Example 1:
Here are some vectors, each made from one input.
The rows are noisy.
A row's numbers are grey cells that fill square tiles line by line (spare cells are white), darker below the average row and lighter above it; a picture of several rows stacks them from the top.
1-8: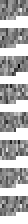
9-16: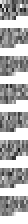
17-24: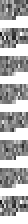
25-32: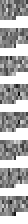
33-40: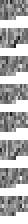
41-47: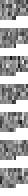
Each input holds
a list of up to two points on a 6-point line.
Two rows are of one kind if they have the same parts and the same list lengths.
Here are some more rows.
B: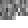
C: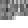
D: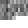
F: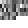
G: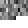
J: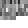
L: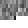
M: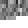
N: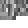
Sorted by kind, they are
B, C, D, L, M
F
G, J, N

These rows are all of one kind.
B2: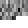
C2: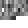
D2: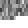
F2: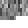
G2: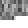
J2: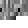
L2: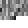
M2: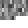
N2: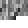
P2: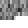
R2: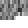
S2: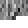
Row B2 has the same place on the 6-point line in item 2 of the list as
F2, P2 and R2.
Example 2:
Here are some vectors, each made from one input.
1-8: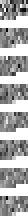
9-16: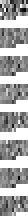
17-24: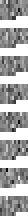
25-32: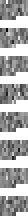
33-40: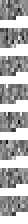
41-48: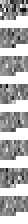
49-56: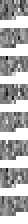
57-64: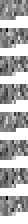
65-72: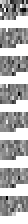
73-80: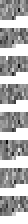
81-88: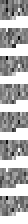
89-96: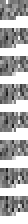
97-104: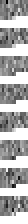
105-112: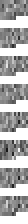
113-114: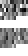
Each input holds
a list of up to two points on a 7-point line.
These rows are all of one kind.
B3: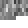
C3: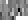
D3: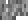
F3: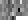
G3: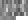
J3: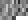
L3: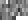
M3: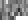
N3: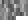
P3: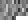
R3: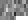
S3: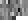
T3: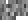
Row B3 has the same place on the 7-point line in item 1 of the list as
J3 and P3.
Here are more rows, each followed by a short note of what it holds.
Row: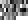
the empty list
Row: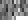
a list of one item
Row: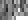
a list of one item
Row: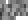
a list of two items
